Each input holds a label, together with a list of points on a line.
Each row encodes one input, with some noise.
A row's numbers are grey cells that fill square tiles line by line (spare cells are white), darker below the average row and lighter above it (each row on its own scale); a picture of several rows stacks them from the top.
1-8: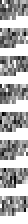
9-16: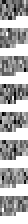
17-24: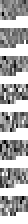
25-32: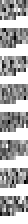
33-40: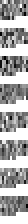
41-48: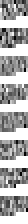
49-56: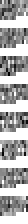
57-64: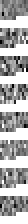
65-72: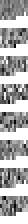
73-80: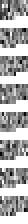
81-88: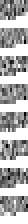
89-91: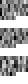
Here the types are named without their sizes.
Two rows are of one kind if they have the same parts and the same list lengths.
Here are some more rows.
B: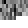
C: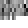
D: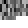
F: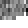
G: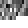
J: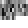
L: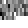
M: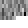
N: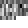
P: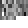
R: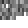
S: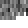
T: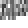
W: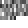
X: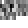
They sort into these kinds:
B, D
C, J, L, M, P, X
F, G, N, R, S, T, W

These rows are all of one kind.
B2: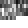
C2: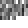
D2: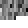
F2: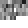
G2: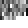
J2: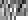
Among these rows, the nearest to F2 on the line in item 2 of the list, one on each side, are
G2 and J2.
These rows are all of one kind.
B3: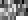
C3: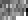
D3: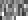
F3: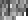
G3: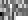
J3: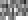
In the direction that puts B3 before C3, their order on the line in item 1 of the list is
D3, B3, J3, G3, F3, C3.
